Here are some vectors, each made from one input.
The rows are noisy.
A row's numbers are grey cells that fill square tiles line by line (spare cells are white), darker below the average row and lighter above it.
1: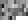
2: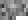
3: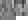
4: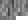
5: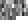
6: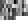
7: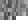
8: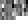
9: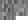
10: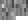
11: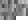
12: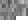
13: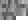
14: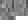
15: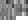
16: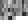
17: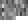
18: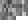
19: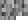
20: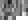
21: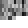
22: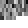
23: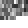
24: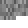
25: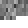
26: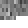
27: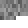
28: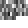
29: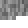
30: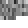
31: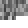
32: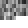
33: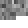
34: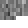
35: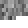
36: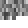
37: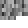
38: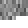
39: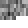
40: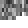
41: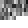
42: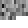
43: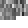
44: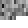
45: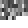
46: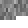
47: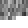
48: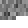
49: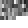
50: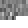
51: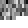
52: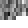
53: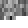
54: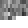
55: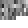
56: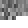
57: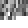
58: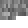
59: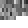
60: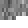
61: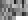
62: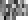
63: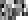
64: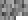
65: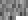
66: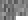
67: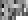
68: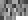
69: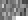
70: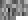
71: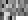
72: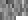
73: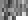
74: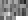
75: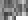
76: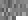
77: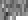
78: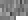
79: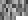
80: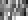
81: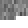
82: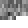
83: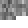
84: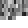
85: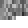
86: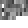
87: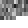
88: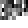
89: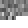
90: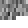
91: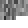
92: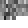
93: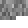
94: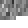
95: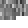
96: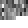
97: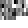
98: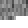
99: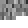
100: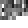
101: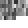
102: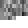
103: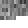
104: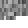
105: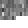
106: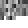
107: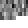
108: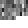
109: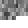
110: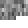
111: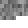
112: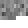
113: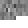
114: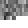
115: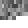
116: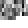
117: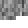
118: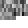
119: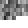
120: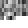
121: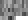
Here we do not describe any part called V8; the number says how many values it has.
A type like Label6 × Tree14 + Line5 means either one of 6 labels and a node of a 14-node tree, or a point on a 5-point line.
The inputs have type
(Line5 + Line7) × V8.
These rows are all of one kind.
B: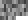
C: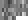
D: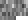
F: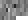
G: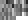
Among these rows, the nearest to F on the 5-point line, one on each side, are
B and D.
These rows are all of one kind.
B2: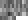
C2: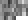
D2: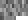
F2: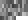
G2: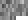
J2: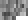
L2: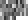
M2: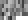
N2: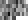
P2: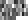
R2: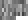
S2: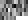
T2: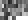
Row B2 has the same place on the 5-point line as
D2 and J2.
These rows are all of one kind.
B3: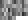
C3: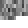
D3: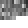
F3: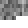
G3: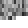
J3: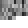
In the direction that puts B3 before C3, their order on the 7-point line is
G3, J3, B3, D3, C3, F3.
